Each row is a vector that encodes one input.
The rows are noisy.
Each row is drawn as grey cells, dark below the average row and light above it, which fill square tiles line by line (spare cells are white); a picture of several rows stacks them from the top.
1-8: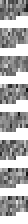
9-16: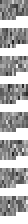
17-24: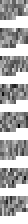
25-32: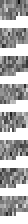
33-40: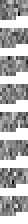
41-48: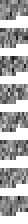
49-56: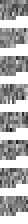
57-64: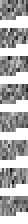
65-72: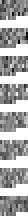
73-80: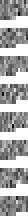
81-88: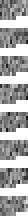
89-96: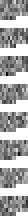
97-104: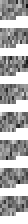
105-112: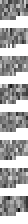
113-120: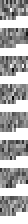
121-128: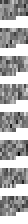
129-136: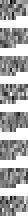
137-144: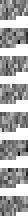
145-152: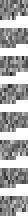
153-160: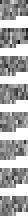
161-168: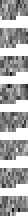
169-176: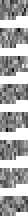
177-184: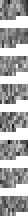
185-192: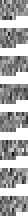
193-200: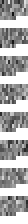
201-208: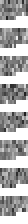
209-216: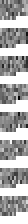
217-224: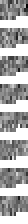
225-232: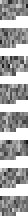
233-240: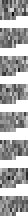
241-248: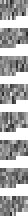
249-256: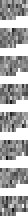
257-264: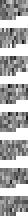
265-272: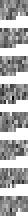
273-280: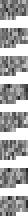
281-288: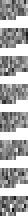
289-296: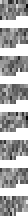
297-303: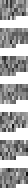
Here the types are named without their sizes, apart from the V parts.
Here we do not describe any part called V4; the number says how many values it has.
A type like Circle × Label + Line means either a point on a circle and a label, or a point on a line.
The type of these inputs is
Label × (Label + Tree) × V4.
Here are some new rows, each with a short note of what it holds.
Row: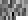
two labels and a value of V4
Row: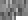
a label, a node of a tree and a value of V4
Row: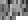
two labels and a value of V4
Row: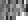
two labels and a value of V4
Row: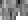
a label, a node of a tree and a value of V4
